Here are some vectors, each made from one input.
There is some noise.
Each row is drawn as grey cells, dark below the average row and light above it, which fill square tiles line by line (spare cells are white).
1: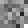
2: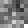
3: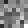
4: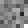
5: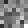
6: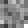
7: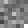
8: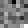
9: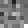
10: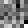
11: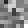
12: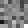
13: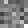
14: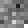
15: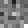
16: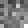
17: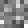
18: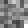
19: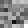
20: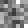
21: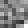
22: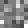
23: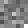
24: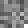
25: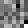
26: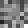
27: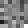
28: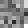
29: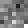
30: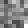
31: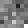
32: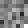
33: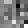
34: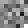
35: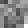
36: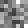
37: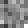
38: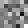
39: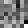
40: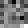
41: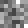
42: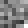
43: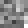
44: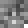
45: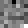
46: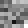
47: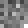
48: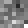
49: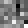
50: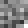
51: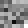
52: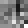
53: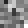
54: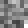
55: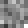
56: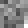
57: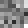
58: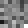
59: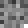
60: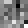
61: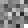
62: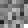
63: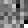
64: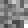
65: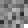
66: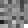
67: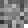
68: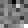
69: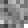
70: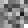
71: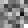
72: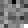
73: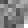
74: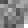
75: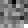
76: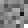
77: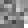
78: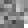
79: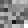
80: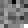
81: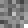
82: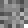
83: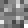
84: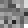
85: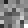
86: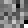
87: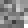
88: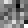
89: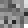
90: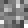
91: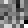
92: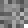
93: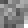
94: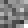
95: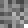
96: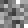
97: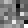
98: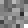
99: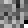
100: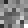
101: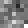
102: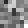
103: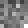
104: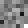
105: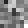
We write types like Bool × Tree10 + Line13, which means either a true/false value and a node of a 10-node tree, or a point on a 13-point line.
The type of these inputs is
Label11 + Tree9 × Tree9.
